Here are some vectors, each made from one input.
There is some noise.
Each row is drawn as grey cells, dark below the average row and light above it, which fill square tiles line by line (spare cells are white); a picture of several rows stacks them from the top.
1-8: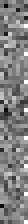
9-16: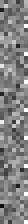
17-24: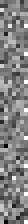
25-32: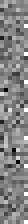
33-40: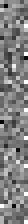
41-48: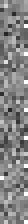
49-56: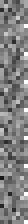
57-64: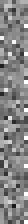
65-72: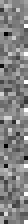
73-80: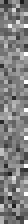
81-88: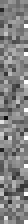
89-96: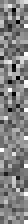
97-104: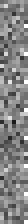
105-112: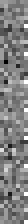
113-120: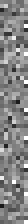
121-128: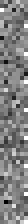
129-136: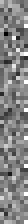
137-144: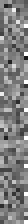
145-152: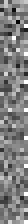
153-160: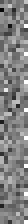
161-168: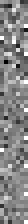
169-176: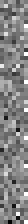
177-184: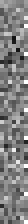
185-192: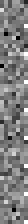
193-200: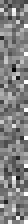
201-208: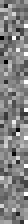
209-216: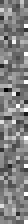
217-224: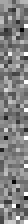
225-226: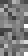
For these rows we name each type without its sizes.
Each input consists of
a point on a line, together with either a point on a line, or three true/false values.
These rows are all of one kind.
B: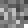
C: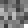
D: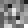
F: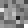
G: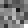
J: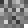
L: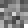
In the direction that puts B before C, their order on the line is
L, F, D, J, B, C, G.
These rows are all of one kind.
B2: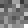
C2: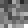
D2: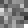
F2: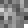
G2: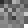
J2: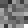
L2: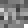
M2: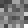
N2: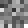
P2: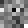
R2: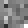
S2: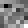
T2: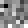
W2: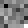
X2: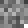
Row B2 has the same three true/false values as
C2, J2, M2 and N2.
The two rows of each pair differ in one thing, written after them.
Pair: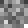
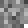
one of the three true/false values
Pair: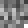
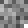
the place on the line
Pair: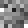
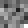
the place on the line
